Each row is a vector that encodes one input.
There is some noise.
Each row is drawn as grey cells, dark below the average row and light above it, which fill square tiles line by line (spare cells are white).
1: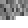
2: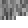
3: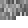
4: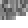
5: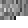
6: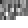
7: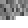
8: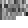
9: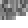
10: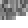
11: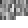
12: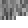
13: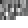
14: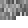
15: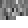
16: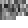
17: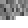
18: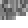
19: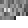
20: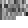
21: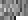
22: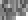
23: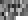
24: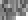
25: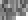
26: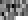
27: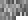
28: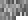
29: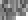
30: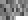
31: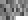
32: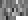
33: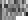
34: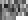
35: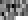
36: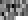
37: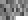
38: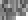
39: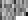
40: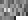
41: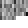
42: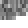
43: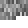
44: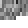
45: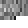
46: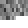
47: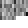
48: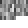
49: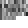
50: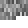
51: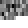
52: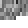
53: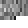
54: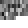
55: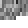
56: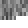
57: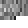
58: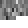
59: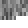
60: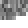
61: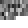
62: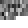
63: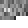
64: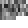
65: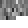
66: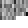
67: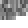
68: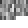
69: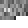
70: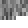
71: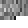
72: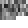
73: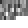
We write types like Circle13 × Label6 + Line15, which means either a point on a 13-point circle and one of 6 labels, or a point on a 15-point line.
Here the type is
Bool × Bool × Bool + Line7.
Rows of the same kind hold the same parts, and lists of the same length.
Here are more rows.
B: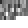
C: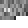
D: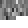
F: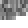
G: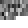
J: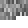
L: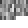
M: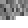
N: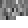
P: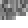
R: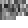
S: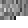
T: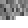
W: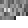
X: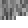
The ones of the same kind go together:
B, G, L, R
C, D, F, J, M, N, P, S, T, W, X

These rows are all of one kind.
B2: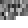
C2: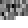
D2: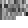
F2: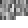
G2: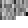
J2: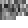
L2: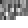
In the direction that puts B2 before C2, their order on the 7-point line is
J2, D2, G2, F2, L2, B2, C2.
